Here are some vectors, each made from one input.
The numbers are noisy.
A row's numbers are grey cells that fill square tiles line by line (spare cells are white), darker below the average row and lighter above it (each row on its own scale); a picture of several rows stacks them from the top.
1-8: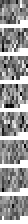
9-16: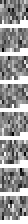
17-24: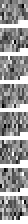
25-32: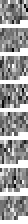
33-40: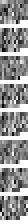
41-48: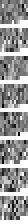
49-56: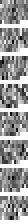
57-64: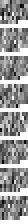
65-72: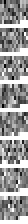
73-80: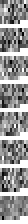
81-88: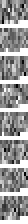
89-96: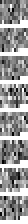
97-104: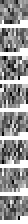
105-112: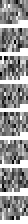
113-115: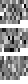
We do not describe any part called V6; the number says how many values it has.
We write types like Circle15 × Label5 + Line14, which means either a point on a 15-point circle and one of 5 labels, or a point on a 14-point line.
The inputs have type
List2(Bool × V6).
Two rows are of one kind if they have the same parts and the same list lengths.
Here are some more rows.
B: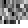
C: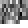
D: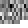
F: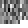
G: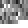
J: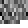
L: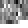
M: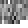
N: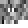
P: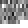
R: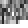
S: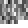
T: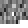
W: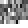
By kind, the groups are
B, D, F, M, P
C, J, N, R, S, T, W
G, L

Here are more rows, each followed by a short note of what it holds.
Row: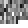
a list of one item
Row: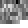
the empty list
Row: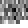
a list of two items
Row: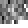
a list of one item
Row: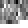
the empty list
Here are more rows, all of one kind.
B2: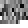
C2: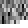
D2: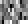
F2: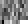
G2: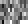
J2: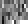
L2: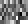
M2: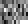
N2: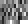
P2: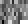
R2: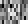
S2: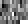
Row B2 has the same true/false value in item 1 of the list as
F2 and J2.
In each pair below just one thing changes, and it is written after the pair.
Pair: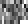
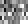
the true/false value in item 1 of the list
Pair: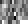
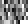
the value of V6 in item 1 of the list
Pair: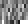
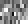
the value of V6 in item 2 of the list
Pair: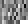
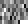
the value of V6 in item 1 of the list
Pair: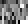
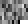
the value of V6 in item 2 of the list
